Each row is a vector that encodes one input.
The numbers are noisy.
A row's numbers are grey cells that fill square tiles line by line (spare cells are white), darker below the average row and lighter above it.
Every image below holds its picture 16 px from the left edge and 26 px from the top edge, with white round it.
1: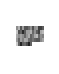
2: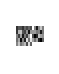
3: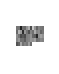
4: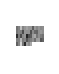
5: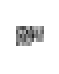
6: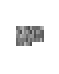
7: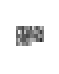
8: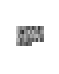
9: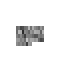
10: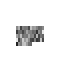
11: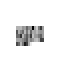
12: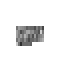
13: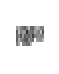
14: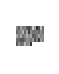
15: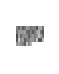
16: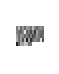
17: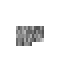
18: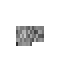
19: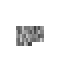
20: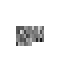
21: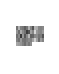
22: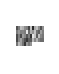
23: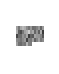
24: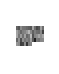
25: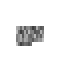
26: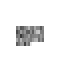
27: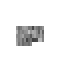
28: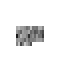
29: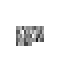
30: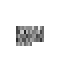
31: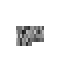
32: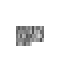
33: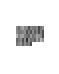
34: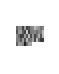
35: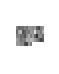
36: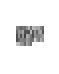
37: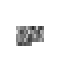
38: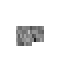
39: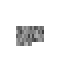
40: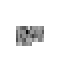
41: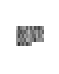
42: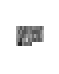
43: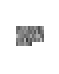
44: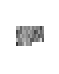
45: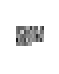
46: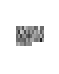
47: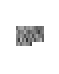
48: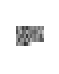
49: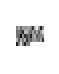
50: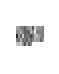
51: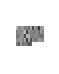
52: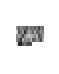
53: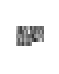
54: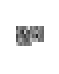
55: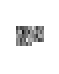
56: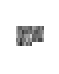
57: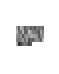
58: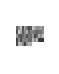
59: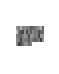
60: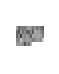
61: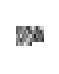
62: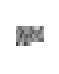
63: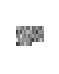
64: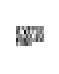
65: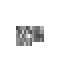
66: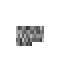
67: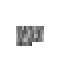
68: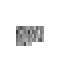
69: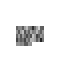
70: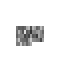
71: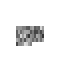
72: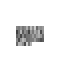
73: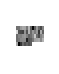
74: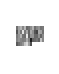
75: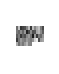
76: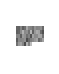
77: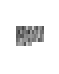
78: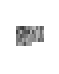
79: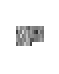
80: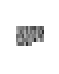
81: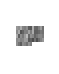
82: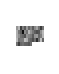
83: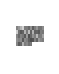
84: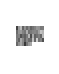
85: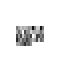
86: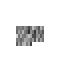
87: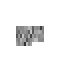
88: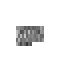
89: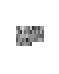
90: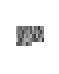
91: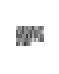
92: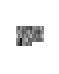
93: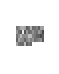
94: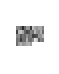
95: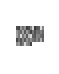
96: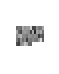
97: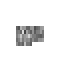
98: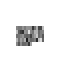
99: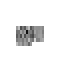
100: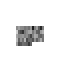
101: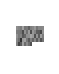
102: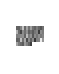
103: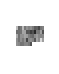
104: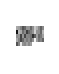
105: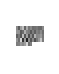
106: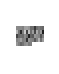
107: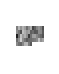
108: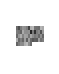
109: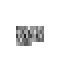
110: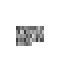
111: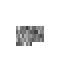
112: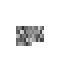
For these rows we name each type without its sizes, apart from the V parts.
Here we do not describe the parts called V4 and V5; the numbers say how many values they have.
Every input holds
a true/false value and a value of V4, together with either a point on a line, or a value of V5.
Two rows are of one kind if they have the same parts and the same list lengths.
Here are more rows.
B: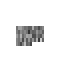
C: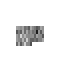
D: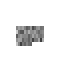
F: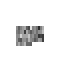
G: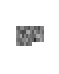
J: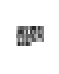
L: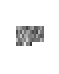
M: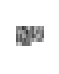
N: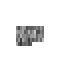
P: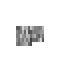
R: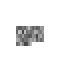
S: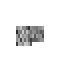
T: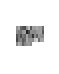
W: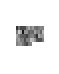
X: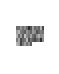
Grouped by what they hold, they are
B, C, D, F, G, J, L, N, P, S, X
M, R, T, W

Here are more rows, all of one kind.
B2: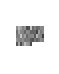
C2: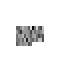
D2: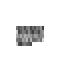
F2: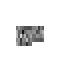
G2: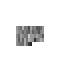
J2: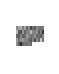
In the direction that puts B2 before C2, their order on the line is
B2, C2, G2, J2, F2, D2.
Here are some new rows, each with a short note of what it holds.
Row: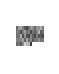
a point on a line, a true/false value and a value of V4
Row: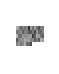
a point on a line, a true/false value and a value of V4
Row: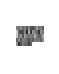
a point on a line, a true/false value and a value of V4
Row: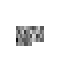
a true/false value, a value of V4 and a value of V5
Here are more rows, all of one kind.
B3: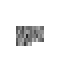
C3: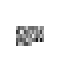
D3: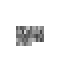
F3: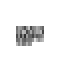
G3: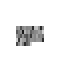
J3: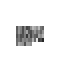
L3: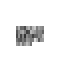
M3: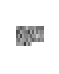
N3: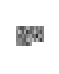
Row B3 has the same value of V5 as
G3 and J3.
